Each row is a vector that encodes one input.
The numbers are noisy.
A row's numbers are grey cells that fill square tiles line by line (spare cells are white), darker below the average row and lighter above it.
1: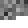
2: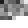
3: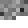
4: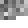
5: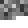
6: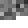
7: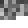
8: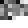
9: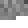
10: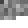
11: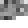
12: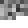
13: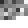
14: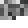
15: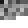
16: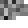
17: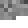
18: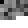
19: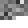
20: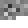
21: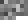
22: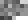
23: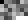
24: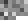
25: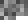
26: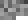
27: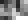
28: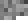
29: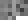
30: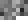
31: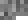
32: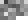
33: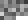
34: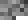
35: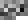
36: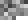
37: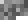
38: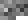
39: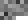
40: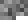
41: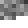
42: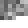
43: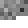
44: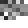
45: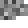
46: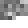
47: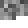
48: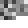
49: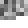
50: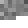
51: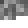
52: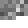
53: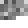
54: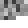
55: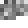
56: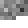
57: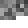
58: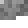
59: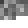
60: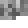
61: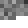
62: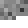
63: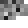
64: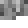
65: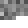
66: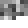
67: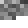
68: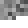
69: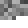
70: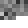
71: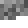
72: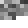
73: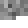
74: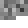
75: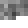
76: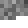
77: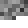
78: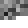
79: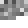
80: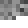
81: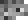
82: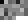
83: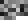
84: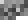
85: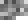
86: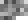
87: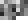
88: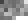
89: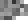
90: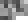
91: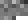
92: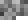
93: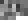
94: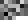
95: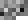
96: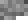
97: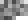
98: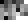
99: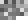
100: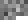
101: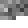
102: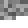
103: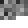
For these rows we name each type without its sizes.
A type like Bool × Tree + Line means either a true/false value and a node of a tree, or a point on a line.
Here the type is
Bool × Line × Line × Line.
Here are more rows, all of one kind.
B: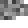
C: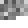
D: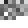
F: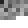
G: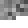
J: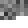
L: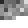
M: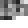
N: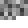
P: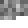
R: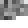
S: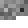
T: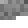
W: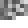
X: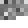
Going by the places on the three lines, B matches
D, M, R and X.
